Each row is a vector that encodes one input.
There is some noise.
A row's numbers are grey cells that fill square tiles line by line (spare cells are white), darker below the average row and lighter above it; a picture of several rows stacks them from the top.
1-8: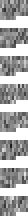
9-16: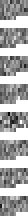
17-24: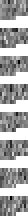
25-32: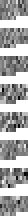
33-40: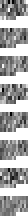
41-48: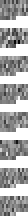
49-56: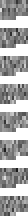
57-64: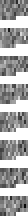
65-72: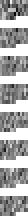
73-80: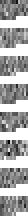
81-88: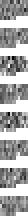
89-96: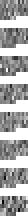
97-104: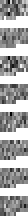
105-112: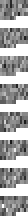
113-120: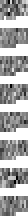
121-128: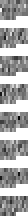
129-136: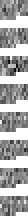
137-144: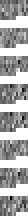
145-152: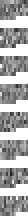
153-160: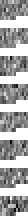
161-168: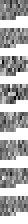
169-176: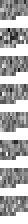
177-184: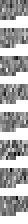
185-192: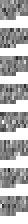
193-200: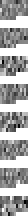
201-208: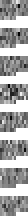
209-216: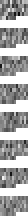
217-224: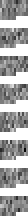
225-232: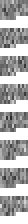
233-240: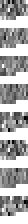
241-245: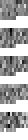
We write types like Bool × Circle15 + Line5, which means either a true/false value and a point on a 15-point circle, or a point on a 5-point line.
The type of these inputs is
Line6 + List3(Line11).
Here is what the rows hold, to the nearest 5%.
About 10% of them hold a point on a 6-point line. The rest are lists of up to three points on an 11-point line: a few of all rows are empty, 20% hold one, 35% two and 30% three.
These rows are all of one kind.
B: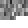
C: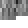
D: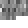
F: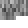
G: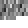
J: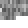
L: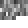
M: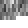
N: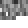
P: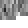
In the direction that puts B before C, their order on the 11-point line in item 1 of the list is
B, L, N, C, D, J, F, P, M, G.
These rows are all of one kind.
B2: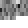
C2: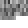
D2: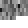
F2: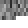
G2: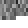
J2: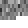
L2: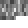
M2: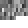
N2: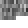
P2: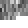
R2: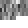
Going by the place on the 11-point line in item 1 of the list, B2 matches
D2, J2 and R2.
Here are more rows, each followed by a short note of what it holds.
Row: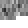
a list of two items
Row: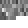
a list of three items
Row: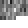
a list of one item
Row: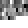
the empty list
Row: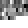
the empty list
